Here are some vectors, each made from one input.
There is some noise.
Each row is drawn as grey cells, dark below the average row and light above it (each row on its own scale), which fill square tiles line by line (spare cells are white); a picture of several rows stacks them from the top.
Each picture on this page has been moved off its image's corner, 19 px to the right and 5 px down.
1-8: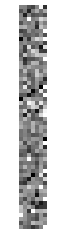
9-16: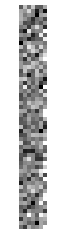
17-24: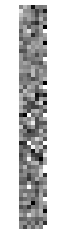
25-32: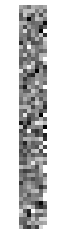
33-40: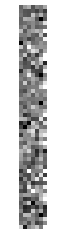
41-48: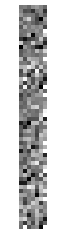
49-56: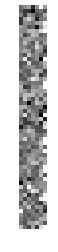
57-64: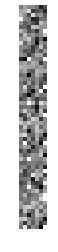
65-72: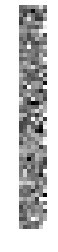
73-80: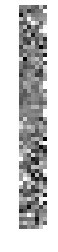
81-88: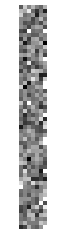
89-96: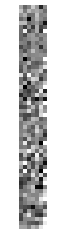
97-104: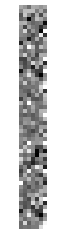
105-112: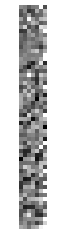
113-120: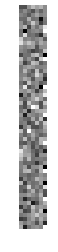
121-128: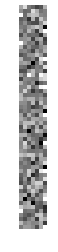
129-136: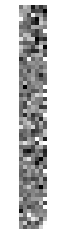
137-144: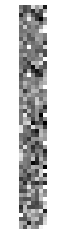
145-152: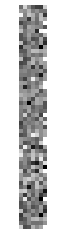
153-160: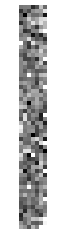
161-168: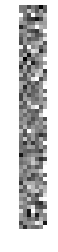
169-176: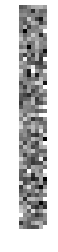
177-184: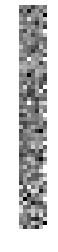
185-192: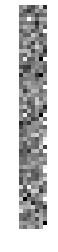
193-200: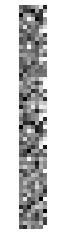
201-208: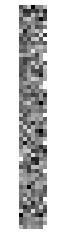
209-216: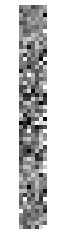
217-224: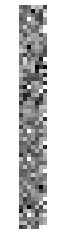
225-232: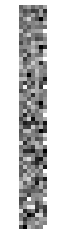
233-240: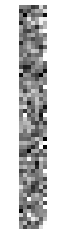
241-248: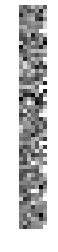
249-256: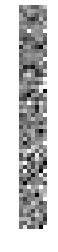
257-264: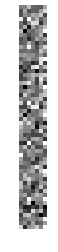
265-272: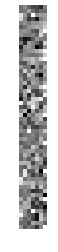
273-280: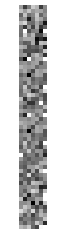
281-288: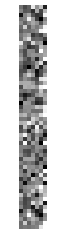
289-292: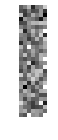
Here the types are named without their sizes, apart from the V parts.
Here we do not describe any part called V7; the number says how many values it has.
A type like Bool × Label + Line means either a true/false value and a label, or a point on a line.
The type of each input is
(Bool × Bool × Bool × Bool + Line) × V7 × V7 + Tree.
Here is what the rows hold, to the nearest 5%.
About 15% of them hold a node of a tree. The rest hold two values of V7, together with either a point on a line, or four true/false values.
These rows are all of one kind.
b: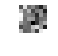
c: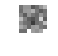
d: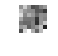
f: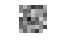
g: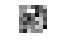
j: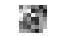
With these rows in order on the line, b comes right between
f and j.
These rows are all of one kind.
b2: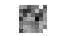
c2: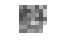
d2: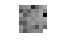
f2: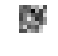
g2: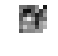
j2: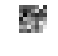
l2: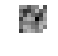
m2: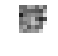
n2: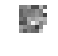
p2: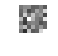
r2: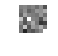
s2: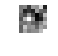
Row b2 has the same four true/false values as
g2, j2, l2 and s2.
